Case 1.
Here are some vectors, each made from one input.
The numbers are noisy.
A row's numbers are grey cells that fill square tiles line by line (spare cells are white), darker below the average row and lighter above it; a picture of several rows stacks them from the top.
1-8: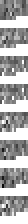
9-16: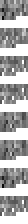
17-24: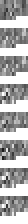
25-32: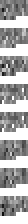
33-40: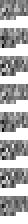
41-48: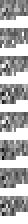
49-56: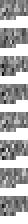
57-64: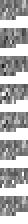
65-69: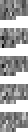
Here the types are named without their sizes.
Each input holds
three true/false values.
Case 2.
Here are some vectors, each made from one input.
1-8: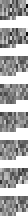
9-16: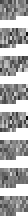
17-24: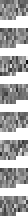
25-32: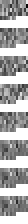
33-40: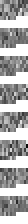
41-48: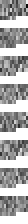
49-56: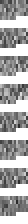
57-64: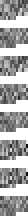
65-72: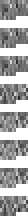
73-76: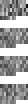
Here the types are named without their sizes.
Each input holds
a point on a line.
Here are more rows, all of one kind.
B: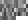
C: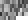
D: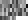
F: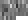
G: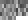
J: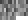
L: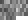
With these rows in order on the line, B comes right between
D and F.
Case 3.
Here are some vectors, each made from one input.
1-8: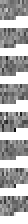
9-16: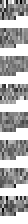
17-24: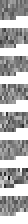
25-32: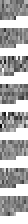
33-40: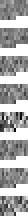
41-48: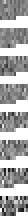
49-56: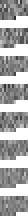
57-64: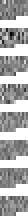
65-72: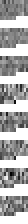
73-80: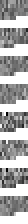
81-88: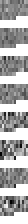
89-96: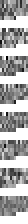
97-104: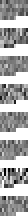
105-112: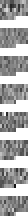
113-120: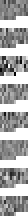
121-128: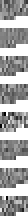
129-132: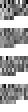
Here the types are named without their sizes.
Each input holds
either a point on a circle, or a fixed value.
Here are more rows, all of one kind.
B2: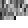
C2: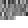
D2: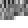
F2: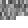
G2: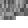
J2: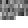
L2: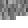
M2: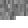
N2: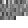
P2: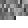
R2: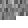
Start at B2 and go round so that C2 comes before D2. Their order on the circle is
B2, N2, F2, R2, C2, J2, P2, G2, D2, M2, L2.
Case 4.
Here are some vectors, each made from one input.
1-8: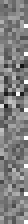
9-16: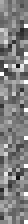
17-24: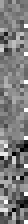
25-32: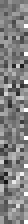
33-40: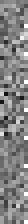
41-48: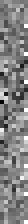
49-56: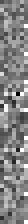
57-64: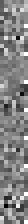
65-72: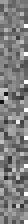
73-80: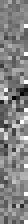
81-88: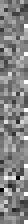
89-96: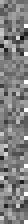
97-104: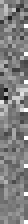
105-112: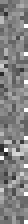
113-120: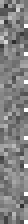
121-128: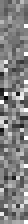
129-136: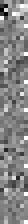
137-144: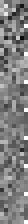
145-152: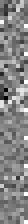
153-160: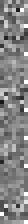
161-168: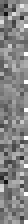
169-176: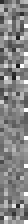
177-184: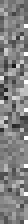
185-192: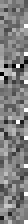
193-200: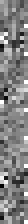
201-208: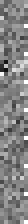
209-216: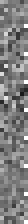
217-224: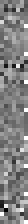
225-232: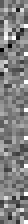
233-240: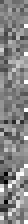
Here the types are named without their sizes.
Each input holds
a point on a circle.
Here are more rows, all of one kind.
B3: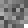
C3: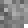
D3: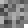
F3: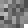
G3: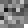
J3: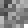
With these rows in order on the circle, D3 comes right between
C3 and J3.
